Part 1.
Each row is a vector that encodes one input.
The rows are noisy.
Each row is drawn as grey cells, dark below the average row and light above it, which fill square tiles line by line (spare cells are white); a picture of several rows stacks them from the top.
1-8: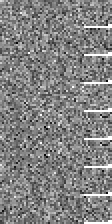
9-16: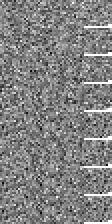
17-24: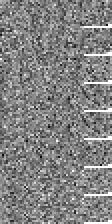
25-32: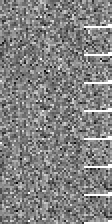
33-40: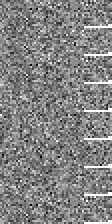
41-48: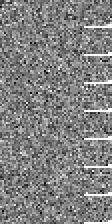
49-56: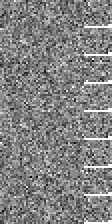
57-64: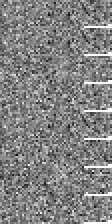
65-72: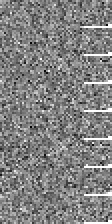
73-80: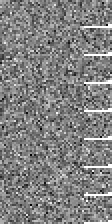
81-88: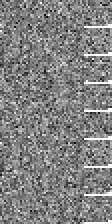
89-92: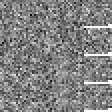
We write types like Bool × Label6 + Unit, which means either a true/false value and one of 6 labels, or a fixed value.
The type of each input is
Circle15.
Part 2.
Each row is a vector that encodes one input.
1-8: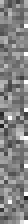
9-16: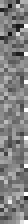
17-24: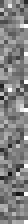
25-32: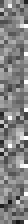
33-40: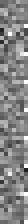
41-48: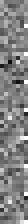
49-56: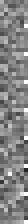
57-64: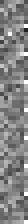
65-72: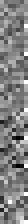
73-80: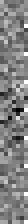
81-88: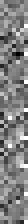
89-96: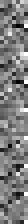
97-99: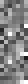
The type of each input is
Line10.
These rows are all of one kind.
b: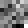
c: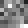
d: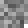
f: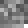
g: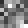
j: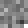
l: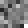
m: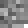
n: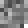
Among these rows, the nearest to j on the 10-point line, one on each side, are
d and m.
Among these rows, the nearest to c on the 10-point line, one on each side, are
f and g.
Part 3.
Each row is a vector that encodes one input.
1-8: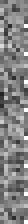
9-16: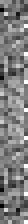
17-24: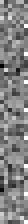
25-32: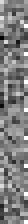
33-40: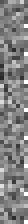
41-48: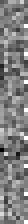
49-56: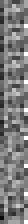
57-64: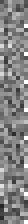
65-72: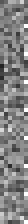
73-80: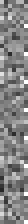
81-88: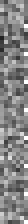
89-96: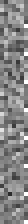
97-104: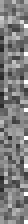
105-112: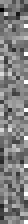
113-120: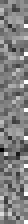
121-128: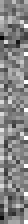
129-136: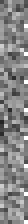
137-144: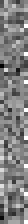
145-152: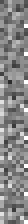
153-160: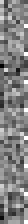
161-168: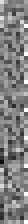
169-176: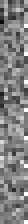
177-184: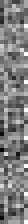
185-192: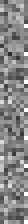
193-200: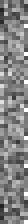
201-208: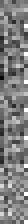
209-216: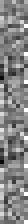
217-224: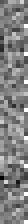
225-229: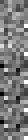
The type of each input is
Line15.
